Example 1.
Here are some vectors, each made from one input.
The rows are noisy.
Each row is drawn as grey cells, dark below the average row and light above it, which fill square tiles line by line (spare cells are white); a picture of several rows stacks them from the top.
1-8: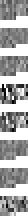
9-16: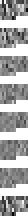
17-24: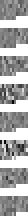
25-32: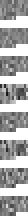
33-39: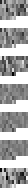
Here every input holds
three true/false values.
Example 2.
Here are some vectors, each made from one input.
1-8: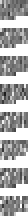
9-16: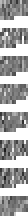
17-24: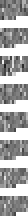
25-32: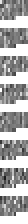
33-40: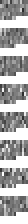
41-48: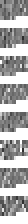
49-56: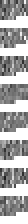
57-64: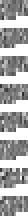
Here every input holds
either a fixed value, or four true/false values.
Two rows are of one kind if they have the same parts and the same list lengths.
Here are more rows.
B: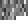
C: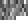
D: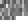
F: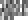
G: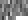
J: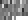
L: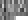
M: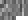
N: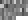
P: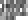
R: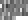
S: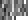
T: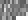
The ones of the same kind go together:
B, C, S
D, F, G, J, L, M, N, P, R, T

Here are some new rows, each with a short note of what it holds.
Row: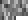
four true/false values
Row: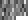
a fixed value
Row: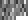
a fixed value
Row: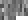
four true/false values
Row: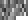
a fixed value
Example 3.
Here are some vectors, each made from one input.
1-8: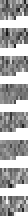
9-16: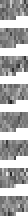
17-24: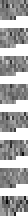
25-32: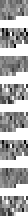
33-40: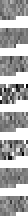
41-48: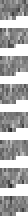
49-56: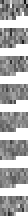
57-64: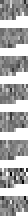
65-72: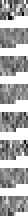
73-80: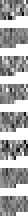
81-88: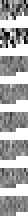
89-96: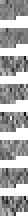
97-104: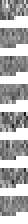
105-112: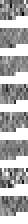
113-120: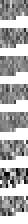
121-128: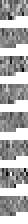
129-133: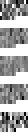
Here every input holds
either a fixed value, or four true/false values.
